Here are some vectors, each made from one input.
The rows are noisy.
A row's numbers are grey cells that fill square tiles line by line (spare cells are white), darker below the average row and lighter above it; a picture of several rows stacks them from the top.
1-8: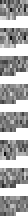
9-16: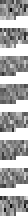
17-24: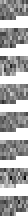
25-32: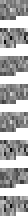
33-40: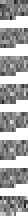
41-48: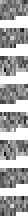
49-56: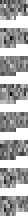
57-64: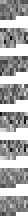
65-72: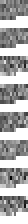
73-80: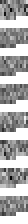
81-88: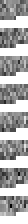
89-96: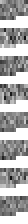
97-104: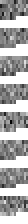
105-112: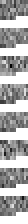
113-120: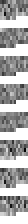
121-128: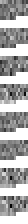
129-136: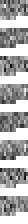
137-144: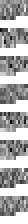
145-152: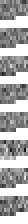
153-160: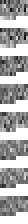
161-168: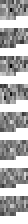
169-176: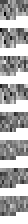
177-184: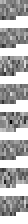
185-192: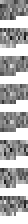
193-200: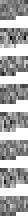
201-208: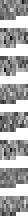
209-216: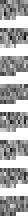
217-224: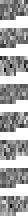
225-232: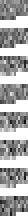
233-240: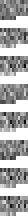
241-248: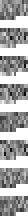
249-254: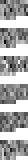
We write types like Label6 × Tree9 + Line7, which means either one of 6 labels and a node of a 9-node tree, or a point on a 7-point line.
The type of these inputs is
Line5 × Line5 × Line5 + Line7.
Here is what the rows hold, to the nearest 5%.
About 60% of them hold a point on each of three 5-point lines. The rest hold a point on a 7-point line.
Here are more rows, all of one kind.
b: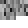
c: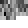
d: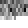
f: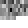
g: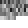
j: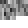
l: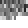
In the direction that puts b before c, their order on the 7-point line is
d, f, g, l, b, j, c.
